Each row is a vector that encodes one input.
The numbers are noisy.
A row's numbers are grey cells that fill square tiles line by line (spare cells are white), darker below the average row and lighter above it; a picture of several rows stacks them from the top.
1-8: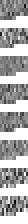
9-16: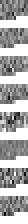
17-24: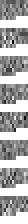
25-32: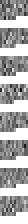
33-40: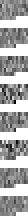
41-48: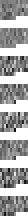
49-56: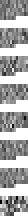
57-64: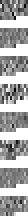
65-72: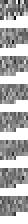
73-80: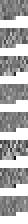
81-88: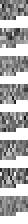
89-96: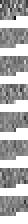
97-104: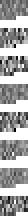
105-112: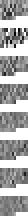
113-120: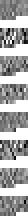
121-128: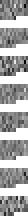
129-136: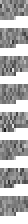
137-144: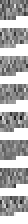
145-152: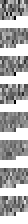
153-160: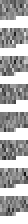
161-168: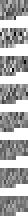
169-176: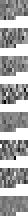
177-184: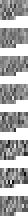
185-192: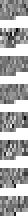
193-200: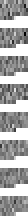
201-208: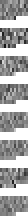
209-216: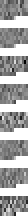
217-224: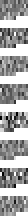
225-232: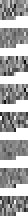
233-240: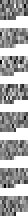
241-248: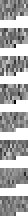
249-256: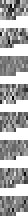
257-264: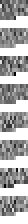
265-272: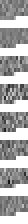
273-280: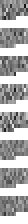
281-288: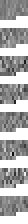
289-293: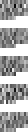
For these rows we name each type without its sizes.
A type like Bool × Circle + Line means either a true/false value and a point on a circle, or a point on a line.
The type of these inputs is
List(Line × Line).
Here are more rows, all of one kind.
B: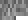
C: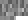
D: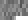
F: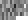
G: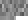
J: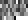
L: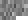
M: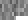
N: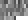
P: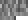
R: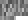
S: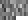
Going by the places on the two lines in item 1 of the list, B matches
N and P.
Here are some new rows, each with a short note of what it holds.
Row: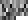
a list of one item
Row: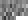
a list of two items
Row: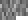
a list of two items
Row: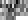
the empty list
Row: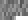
a list of two items
